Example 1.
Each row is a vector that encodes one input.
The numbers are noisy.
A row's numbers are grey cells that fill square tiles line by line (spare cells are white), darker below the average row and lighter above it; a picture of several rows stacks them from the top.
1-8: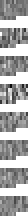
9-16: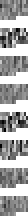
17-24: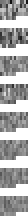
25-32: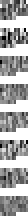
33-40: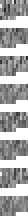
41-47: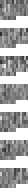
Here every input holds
a point on a 4-point line and a true/false value.
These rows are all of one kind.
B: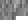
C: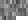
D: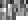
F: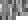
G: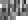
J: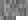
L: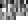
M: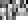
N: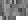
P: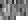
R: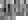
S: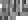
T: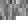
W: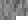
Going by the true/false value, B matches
M, R and T.
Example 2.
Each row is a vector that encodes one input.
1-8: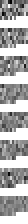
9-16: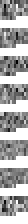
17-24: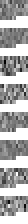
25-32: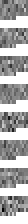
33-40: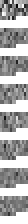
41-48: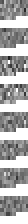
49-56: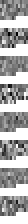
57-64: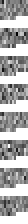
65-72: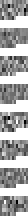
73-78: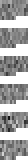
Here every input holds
a point on a 7-point line and a node of a 9-node tree.
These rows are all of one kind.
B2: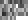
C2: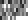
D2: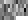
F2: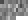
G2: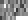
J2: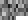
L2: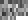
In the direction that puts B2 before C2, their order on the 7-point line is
F2, L2, B2, J2, D2, C2, G2.
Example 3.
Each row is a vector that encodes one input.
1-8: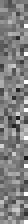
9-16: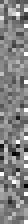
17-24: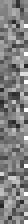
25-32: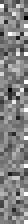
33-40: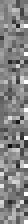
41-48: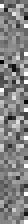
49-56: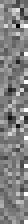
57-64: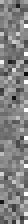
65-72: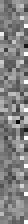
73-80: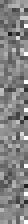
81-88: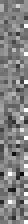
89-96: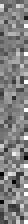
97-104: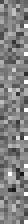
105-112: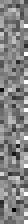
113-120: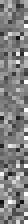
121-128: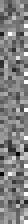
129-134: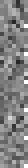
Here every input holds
either a point on a 14-point circle, or a point on a 10-point line.
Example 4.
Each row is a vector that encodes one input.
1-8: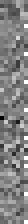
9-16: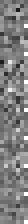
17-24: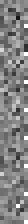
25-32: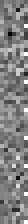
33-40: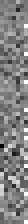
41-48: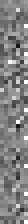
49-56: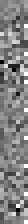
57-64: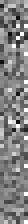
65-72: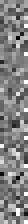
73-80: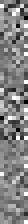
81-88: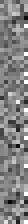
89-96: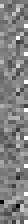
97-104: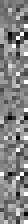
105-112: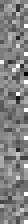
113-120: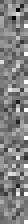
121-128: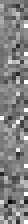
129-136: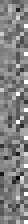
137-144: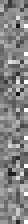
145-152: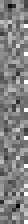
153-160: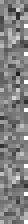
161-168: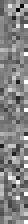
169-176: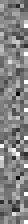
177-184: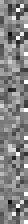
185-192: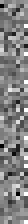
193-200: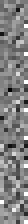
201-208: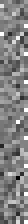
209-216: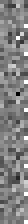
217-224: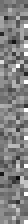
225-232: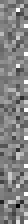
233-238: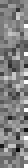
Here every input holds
a point on a 20-point line, together with either a point on a 14-point circle, or a fixed value.
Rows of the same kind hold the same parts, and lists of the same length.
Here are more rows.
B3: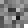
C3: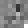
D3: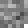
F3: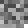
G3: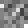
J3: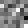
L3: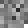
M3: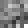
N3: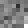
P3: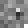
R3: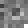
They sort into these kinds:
B3, D3, G3, J3, M3, P3
C3, F3, L3, N3, R3

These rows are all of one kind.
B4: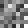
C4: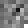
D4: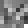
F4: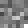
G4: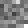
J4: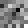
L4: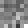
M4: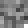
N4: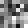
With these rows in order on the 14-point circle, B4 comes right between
G4 and M4.
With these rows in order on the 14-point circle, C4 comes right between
D4 and F4.
